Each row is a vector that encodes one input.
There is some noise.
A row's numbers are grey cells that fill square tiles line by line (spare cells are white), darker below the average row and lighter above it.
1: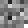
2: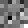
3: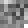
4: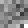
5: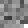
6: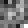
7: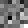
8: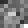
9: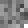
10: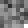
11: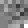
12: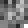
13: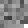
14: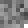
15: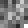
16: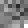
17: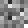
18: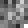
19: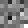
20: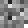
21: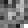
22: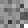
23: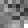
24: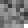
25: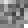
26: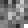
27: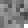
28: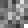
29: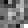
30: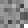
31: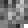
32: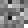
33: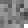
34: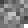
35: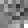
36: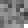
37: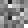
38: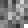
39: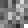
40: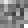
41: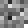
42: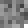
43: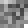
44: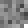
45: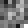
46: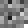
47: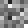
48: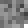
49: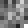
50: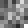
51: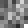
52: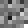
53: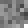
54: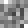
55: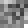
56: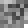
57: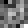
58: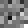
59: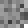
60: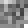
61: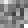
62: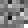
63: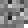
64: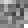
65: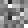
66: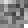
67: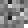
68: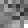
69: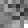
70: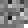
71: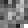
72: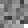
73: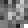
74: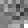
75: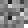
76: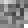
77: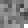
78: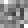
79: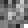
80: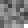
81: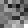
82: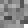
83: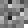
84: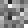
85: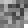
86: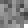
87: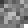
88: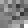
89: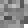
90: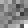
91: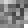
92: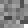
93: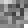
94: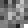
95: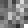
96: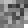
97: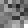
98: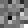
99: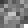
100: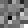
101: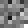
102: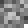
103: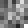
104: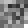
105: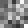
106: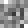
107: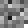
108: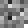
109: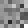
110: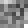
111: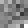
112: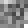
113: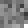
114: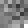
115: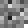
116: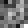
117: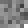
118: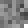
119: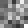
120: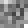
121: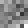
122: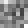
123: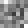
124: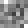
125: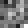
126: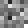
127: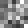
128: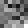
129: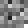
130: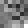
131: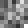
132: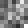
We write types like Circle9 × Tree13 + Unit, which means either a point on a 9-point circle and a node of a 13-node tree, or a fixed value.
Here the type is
Tree7.
